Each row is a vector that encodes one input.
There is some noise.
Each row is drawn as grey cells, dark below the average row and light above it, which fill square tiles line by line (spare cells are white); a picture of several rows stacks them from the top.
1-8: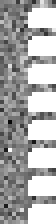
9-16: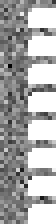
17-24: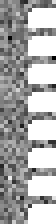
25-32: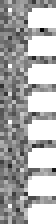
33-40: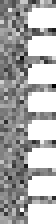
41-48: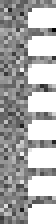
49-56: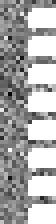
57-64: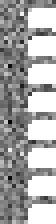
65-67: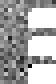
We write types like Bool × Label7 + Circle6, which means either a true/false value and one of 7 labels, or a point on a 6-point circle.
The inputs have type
Bool × Circle5.
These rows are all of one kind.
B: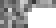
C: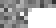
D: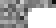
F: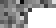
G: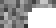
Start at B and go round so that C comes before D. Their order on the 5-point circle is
B, F, C, D, G.
